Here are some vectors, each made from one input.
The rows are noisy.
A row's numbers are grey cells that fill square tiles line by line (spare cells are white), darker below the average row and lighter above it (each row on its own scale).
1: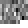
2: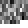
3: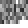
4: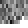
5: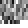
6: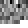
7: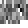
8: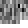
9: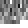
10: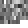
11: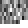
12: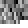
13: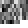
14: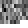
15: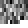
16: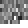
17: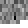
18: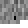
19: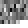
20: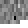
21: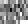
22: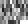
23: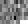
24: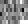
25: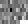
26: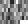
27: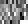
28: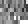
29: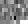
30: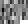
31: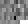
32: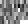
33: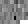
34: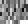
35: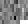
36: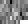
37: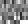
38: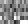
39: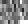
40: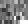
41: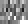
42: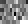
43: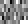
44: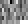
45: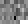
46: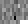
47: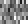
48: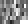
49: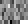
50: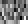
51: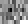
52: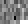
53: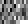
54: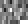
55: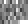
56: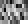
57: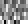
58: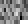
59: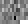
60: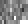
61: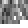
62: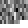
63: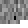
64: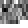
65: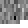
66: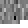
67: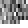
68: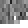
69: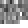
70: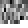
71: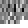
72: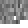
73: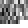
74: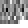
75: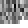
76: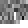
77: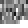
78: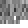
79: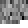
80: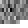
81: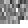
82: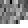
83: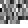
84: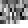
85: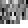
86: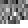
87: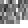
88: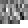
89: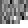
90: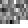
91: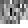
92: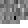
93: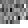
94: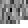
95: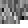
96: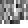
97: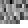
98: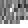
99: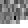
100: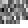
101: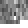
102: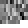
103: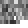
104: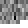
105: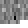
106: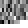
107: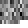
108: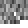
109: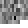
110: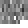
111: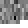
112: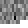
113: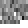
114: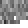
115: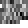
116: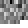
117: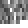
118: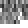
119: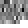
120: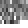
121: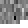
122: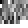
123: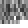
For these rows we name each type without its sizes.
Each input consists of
a label, together with either a fixed value, or a node of a tree and four true/false values.
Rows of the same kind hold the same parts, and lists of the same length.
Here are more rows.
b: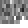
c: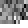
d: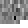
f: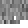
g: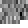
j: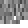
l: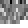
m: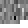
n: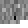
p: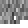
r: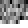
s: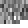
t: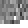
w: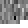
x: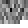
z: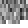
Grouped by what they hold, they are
b, c, f, g, j, l, p, r, s, t, x, z
d, m, n, w

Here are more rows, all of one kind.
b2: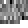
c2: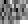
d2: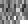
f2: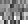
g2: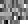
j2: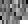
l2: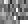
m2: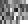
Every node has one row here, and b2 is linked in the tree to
c2.
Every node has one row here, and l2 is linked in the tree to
d2.
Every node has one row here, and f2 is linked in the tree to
g2.
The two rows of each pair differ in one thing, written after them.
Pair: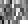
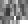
the label
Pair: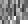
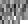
the node of the tree
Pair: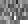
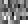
the node of the tree
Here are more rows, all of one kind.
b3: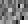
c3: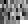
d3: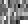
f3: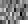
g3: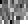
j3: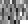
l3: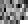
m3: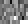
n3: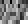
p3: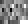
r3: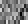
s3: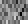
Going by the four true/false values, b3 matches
f3, r3 and s3.
